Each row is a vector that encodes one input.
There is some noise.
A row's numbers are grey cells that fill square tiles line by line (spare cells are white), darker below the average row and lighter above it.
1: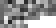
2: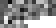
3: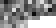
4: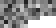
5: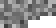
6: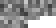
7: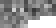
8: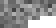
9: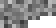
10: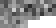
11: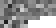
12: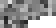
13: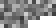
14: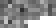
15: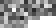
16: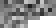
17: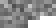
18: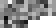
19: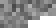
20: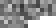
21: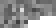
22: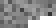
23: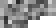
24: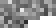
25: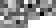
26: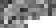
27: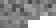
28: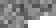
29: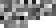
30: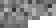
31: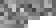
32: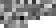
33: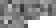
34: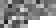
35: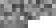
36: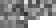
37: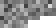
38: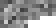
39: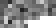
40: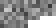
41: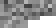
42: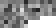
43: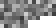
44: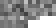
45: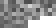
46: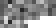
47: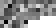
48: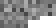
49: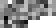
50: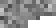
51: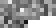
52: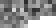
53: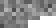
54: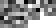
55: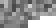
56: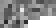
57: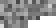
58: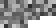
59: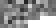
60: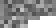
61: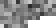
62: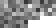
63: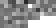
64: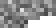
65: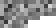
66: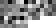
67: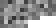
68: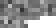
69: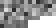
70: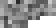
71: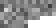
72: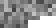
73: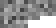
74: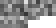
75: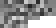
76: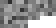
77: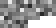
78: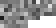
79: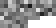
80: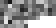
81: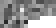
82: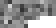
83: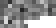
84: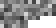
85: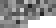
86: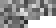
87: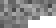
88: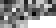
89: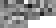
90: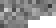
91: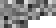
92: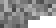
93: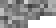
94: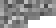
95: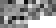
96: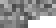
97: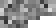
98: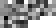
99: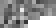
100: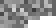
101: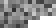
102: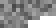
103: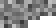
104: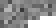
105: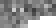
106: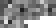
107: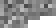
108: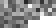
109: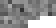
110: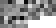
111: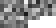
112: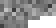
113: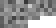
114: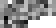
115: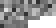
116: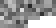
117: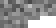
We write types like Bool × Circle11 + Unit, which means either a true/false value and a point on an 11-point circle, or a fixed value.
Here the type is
Bool × Bool × Bool × Line7 + Line8.
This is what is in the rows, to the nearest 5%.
About 50% of them hold a point on a 7-point line and three true/false values. The rest hold a point on an 8-point line.
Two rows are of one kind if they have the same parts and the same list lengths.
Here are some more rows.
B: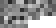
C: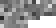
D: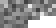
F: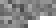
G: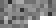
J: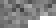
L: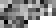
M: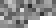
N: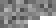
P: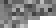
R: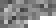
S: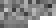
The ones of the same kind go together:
B, D, F, G, J, N, R, S
C, L, M, P

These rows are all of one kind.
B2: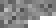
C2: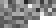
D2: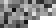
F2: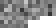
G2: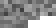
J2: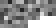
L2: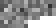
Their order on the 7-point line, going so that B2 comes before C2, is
B2, F2, C2, G2, L2, D2, J2.
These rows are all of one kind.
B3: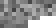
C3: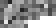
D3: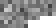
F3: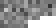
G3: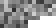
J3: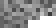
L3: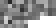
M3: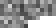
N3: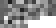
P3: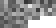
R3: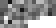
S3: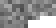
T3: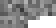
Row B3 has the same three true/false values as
F3 and P3.
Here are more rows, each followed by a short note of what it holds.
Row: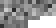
a point on a 7-point line and three true/false values
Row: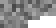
a point on a 7-point line and three true/false values
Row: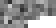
a point on a 7-point line and three true/false values
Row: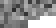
a point on a 7-point line and three true/false values
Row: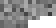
a point on a 7-point line and three true/false values
